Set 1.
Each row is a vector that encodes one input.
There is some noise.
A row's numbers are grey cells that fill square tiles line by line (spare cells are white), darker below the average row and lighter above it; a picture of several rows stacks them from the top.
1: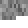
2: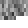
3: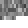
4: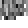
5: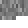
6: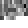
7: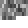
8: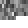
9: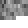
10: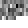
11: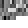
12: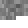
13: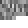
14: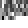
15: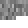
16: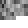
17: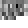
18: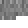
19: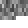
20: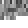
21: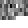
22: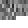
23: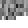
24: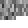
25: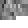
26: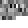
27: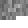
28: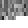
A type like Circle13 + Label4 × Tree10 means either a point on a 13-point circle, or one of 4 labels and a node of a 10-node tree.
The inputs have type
Line4.
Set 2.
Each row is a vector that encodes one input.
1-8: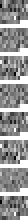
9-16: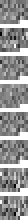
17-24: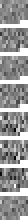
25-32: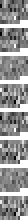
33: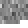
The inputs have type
Line4.
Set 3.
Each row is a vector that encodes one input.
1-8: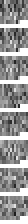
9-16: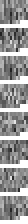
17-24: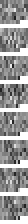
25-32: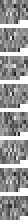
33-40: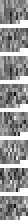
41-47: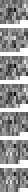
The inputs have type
Circle9.
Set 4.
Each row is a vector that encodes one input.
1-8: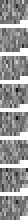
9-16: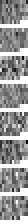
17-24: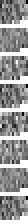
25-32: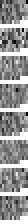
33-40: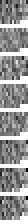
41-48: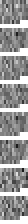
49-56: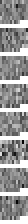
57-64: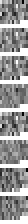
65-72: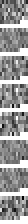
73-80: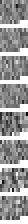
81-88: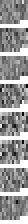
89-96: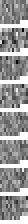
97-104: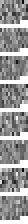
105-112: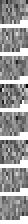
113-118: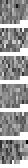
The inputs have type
Line9.
